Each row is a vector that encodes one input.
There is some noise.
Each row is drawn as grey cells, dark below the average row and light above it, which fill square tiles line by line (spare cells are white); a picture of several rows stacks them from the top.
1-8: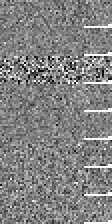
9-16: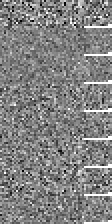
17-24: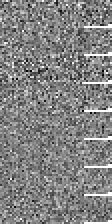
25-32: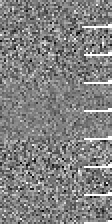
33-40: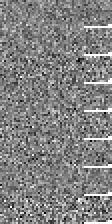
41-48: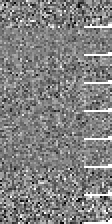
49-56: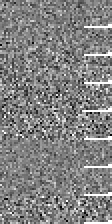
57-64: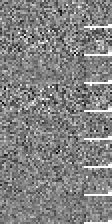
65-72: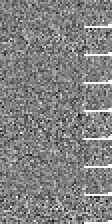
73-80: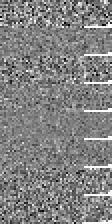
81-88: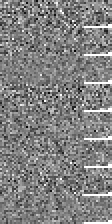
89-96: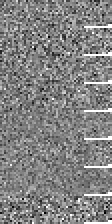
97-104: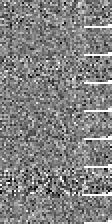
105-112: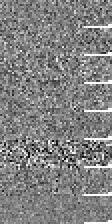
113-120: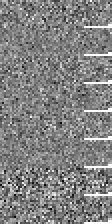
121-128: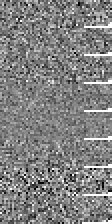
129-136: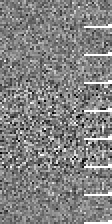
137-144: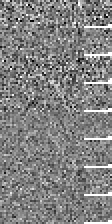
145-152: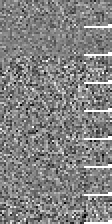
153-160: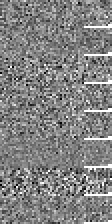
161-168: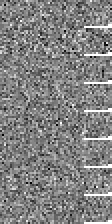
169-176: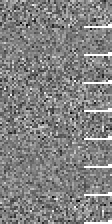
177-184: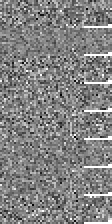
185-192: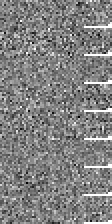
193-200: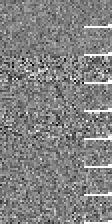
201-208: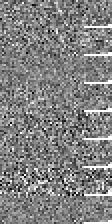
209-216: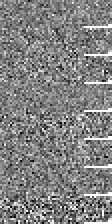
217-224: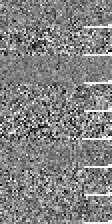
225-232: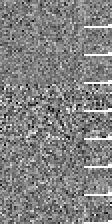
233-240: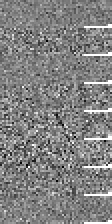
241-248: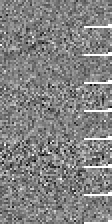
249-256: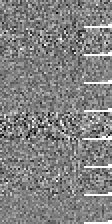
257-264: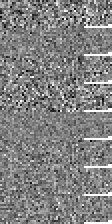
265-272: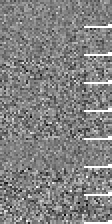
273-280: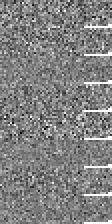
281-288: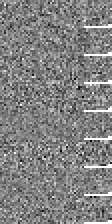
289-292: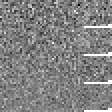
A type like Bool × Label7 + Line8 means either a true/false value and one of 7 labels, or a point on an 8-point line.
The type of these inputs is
Circle11 + Unit.
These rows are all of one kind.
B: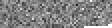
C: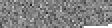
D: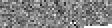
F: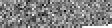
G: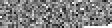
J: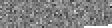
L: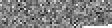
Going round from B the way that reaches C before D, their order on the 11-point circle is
B, C, L, J, G, F, D.
